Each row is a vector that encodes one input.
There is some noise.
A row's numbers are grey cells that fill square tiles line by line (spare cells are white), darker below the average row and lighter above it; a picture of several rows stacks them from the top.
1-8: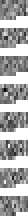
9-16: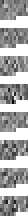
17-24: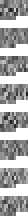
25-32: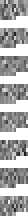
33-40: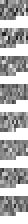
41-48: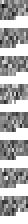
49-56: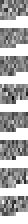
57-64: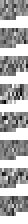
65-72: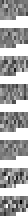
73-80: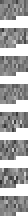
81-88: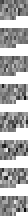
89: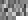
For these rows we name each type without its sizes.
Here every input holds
a node of each of two trees, together with either a fixed value, or a node of a tree.
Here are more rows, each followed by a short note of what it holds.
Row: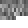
a node of each of two trees
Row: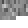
a node of each of two trees
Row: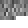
a node of each of two trees
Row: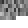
a node of each of two trees
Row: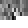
a node of each of two trees
